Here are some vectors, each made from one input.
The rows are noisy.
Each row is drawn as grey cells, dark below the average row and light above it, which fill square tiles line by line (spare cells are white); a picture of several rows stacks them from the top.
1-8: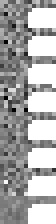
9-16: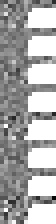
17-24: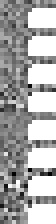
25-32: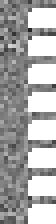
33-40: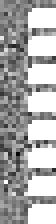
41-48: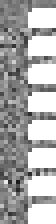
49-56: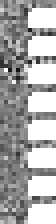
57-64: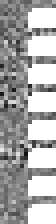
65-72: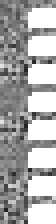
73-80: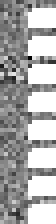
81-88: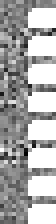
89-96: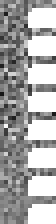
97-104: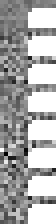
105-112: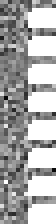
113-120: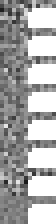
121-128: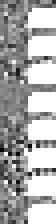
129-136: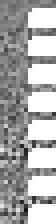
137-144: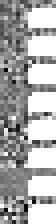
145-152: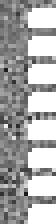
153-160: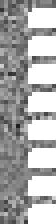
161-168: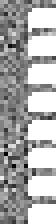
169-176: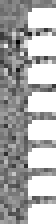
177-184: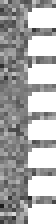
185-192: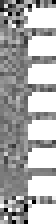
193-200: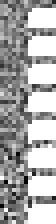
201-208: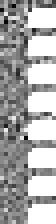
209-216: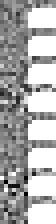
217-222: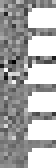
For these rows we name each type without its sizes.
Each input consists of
a point on a line and a true/false value.
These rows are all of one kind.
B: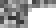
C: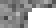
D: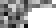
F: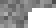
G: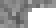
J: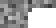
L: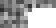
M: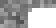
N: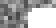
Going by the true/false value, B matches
L and N.
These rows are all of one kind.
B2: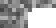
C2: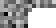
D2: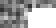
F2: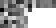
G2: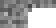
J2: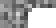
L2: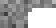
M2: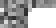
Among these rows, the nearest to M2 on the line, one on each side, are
C2 and G2.
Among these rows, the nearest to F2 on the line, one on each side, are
C2 and D2.
